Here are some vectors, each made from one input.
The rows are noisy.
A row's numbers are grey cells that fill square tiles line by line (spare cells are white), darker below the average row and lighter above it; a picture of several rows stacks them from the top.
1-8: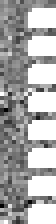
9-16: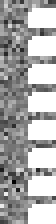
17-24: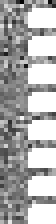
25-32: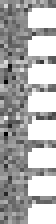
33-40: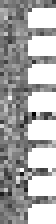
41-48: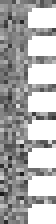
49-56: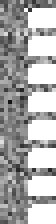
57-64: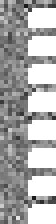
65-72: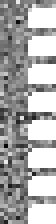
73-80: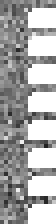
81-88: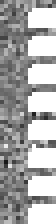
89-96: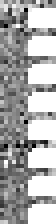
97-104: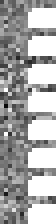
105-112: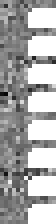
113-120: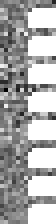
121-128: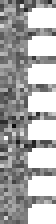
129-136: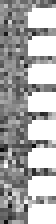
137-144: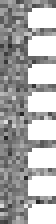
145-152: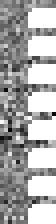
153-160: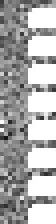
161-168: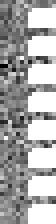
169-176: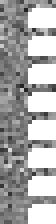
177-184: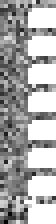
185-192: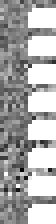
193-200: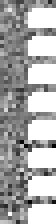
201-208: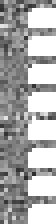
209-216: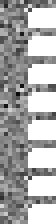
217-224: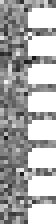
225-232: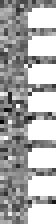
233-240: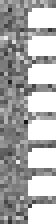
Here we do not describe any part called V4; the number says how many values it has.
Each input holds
a list of up to two items, each a true/false value and a value of V4.
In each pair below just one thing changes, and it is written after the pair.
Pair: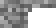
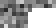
the true/false value in item 2 of the list
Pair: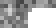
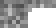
the value of V4 in item 2 of the list
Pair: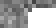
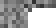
the value of V4 in item 1 of the list
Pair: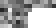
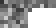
the value of V4 in item 2 of the list
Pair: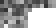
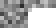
the true/false value in item 1 of the list
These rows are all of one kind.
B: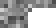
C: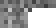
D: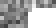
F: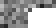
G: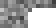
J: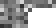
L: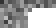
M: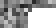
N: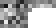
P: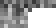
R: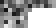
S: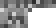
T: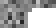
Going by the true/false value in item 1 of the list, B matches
D, G, N and T.
